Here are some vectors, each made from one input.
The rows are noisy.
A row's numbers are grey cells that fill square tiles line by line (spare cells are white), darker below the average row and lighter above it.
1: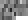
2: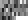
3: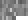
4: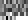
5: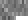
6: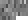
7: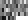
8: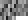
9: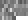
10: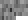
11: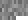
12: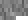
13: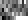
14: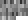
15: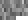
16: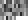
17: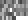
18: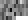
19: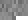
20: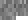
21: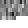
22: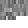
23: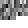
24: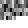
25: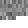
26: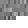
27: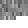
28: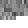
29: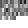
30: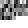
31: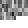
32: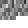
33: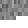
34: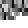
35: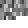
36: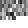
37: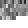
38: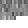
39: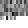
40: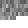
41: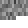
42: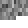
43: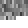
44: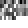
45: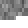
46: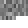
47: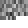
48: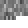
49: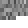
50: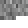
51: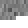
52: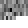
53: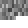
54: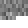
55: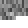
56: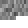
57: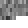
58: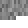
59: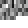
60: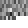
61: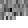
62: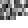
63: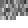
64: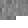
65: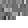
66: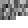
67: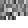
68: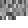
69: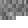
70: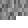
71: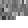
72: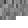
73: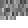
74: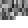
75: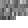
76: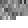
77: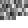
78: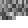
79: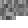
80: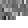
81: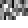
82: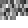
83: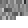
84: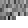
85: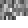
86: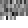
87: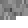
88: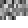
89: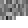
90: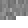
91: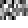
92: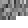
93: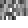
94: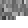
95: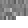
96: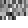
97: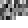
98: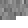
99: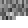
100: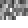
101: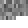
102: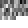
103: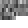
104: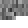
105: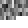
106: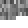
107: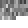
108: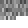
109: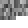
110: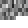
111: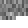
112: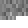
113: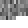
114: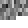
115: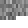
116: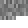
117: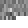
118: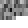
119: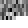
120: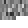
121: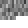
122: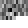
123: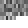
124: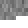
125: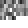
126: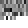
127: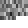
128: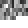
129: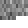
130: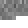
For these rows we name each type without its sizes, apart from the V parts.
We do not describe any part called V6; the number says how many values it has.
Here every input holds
a list of items, each a true/false value and a value of V6.
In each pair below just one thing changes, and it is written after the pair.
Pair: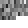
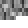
the true/false value in item 2 of the list
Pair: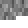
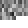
the value of V6 in item 1 of the list
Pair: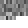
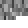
the true/false value in item 2 of the list
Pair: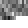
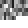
the true/false value in item 2 of the list
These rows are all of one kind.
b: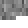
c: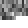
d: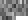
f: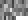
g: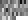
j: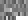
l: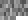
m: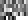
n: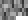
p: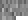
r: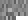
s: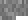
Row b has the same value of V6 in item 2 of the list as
c, d, m and s.
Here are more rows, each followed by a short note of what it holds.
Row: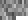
a list of one item
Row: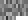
a list of two items
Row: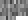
the empty list
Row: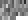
a list of one item
